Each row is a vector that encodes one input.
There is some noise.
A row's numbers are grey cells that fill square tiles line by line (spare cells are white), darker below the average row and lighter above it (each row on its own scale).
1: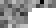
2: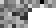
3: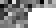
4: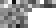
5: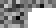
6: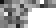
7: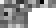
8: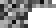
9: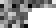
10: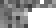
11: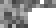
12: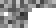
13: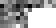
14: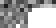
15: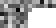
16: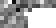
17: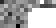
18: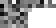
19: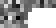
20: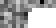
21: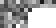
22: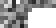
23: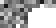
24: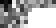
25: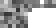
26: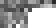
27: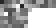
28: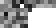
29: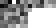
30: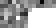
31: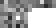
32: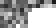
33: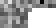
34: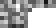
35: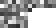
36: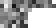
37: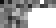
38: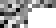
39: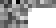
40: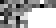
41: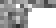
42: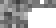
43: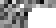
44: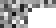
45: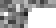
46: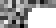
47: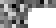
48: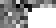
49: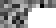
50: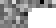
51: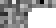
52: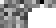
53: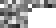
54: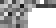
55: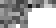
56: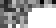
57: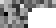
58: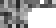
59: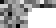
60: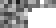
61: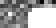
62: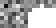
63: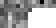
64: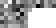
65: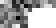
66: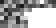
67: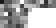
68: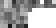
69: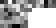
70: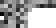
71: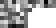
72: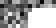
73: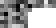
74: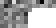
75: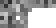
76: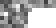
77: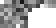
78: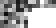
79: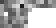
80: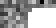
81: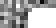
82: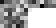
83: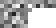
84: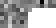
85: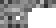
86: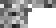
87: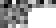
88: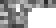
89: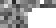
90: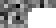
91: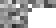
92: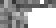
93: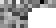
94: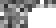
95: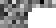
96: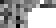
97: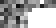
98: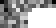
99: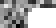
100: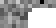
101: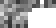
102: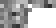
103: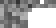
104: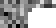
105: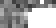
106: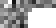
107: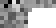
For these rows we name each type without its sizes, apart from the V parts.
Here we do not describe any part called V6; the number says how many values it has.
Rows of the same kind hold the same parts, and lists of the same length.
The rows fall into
2 kinds.
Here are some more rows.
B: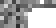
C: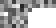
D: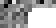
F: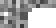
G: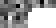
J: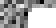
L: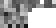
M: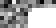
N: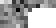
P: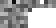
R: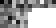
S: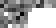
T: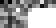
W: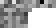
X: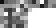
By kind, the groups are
B, C, F, G, P, S, X
D, J, L, M, N, R, T, W

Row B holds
a true/false value and a value of V6.
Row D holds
a node of a tree and a true/false value.
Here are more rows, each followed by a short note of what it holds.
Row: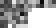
a true/false value and a value of V6
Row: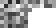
a node of a tree and a true/false value
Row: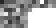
a true/false value and a value of V6
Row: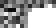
a true/false value and a value of V6
